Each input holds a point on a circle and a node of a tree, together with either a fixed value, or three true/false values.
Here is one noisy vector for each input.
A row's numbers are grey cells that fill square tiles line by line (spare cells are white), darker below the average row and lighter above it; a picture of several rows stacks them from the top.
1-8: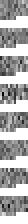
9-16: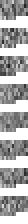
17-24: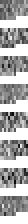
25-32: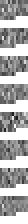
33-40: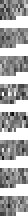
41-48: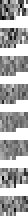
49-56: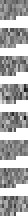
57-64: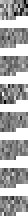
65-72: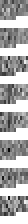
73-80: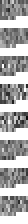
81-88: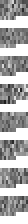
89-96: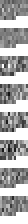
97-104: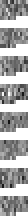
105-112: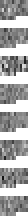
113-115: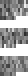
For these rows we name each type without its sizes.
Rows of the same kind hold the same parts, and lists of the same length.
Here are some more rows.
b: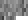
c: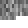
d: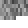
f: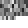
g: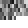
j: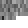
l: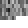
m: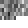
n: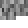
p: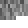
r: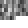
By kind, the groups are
b, g, j, m, n, r
c, d, f, l, p

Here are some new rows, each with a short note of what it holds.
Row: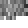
a point on a circle, a node of a tree and three true/false values
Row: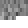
a point on a circle and a node of a tree
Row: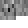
a point on a circle and a node of a tree
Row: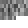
a point on a circle, a node of a tree and three true/false values
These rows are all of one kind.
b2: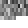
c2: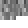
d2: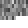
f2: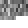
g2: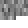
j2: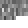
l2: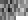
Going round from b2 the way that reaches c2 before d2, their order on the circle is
b2, j2, c2, g2, d2, l2, f2.
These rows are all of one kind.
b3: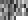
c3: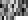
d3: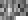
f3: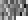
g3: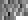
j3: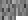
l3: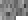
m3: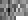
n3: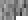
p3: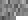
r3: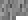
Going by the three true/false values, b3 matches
f3 and j3.
